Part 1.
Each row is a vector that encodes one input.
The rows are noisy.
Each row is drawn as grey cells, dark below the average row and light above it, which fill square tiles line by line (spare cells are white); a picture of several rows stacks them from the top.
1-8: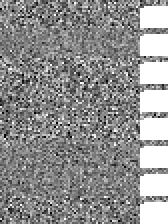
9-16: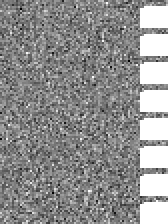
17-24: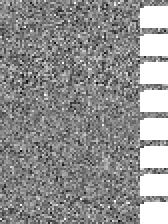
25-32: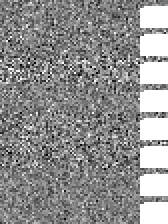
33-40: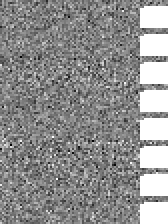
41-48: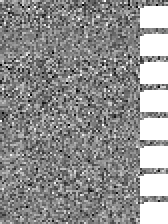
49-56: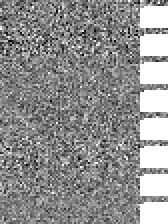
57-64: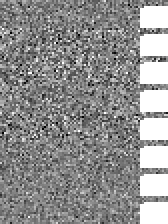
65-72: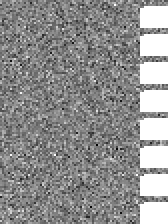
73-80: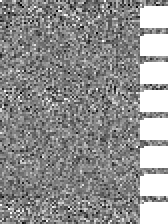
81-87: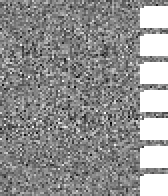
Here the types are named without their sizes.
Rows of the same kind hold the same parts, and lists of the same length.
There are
2 kinds of row.
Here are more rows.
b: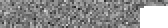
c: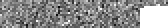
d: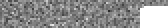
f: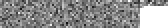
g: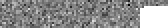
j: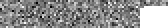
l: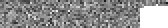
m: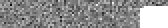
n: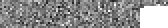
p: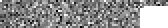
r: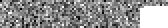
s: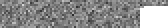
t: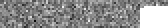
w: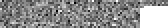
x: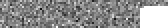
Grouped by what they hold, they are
b, c, f, m, n, r, s, x
d, g, j, l, p, t, w

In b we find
a node of a tree and three true/false values.
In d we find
a node of a tree.
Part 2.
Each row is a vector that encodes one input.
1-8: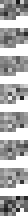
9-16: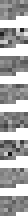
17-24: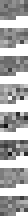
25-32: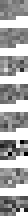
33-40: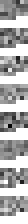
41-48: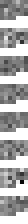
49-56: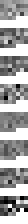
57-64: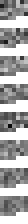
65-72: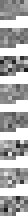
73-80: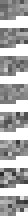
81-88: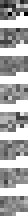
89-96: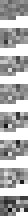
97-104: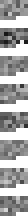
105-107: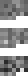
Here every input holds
either a fixed value, or a point on a 7-point line and a point on an 8-point line, or a node of a 7-node tree.
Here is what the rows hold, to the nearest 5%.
About 5% of them hold a fixed value. About 55% of them hold a point on a 7-point line and a point on an 8-point line. The rest hold a node of a 7-node tree.
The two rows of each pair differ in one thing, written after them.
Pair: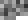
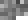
the place on the 7-point line
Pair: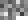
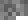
the place on the 8-point line
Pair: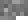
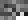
the place on the 8-point line
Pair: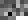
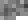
the place on the 7-point line
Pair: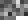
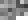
the place on the 7-point line
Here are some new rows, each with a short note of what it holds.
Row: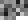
a point on a 7-point line and a point on an 8-point line
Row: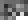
a point on a 7-point line and a point on an 8-point line
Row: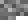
a fixed value
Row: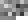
a fixed value
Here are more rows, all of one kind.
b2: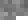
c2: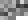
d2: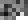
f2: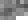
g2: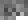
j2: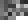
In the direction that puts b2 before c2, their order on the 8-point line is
j2, b2, g2, c2, f2, d2.
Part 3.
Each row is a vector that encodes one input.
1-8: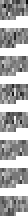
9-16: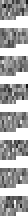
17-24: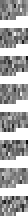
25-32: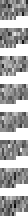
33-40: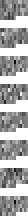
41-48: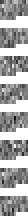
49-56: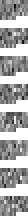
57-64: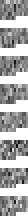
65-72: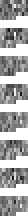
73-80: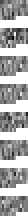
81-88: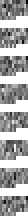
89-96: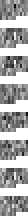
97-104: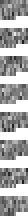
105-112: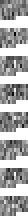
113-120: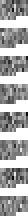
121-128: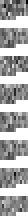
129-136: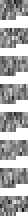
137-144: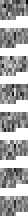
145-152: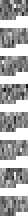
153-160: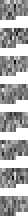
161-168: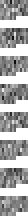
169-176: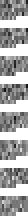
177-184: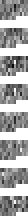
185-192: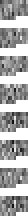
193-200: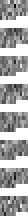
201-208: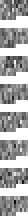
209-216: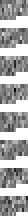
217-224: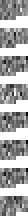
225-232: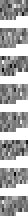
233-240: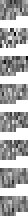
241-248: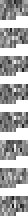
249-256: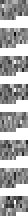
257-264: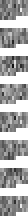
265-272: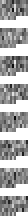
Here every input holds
either a point on a 7-point line, or three true/false values.
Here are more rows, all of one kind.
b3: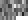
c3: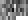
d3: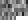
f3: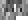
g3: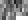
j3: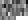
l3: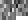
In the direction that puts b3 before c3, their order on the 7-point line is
b3, d3, j3, c3, f3, g3, l3.
